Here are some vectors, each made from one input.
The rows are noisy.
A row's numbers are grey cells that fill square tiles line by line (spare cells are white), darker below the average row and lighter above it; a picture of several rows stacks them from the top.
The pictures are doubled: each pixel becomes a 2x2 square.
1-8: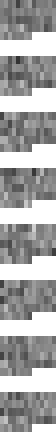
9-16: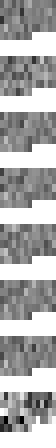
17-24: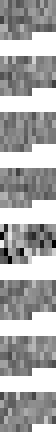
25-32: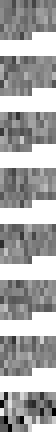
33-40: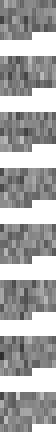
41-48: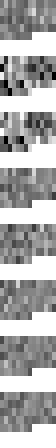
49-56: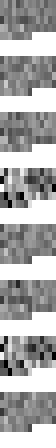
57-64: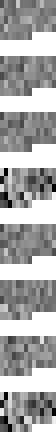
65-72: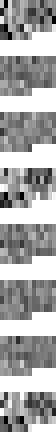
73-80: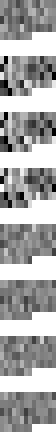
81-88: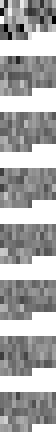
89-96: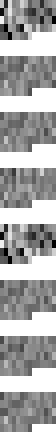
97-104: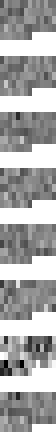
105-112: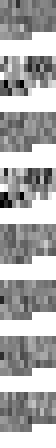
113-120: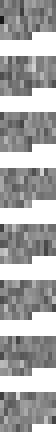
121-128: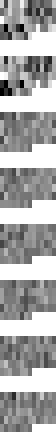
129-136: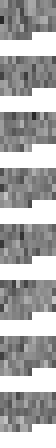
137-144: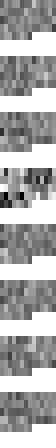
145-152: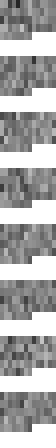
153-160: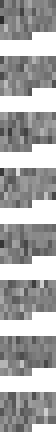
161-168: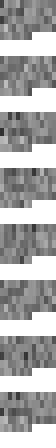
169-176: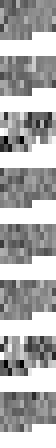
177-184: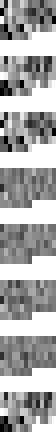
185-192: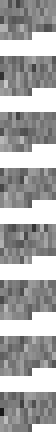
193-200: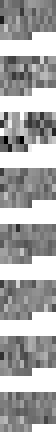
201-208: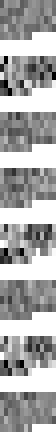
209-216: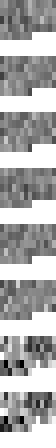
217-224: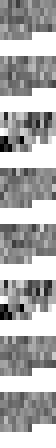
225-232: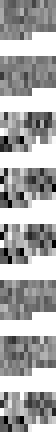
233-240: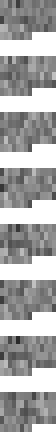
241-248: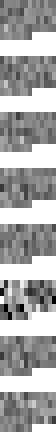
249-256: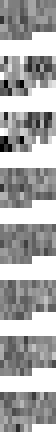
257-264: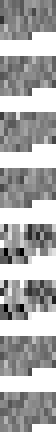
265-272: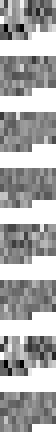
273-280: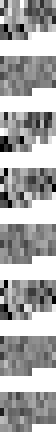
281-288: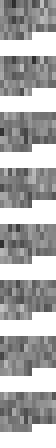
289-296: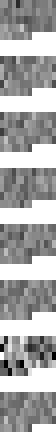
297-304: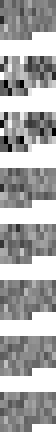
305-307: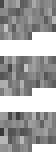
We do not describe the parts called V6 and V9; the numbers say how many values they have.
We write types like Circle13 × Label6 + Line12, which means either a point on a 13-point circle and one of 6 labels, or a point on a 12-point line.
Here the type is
(Bool × Bool × Bool × Bool + V6) × V9 + Line7.
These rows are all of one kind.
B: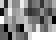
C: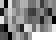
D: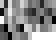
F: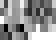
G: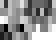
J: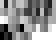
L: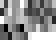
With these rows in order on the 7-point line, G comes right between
F and J.
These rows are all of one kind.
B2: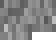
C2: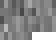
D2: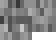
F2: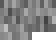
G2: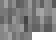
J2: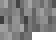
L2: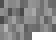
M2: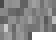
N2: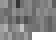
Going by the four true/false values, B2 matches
C2, F2 and G2.
